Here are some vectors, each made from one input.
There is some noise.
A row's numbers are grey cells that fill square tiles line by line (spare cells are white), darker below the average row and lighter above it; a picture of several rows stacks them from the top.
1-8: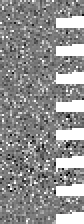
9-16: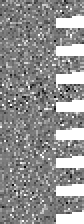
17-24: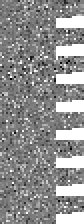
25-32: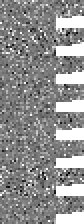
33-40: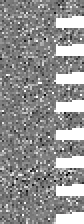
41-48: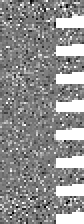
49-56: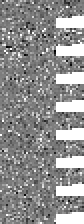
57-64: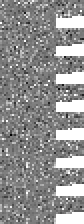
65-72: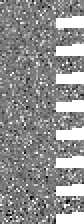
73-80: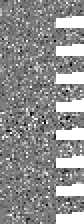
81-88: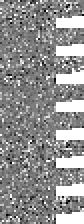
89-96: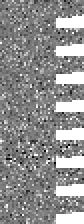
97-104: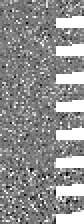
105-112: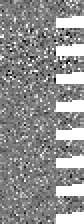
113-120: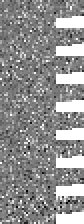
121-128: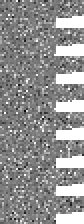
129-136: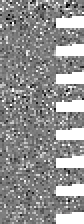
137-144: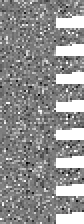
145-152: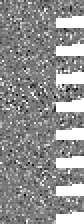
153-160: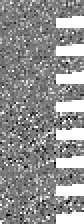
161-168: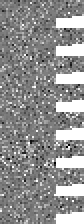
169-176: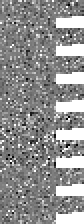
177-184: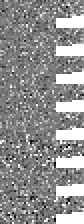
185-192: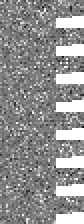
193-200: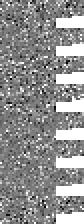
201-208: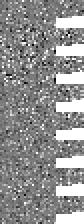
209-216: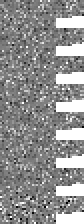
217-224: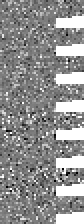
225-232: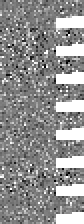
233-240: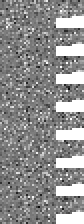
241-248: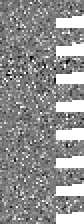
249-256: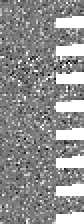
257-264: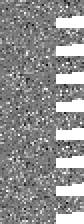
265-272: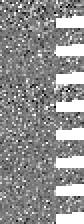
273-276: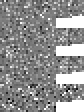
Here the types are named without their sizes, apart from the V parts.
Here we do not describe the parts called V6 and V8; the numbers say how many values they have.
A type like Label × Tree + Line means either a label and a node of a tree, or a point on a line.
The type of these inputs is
((Circle + Unit) × (Line + V6) + V8) × Label.
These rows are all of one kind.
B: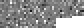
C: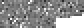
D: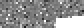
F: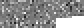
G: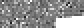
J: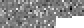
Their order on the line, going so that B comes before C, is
F, G, D, J, B, C.
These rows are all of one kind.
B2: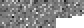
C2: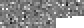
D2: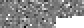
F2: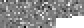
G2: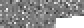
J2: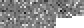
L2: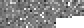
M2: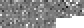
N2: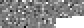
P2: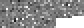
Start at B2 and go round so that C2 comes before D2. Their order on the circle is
B2, J2, F2, P2, C2, D2, N2, G2, M2, L2.
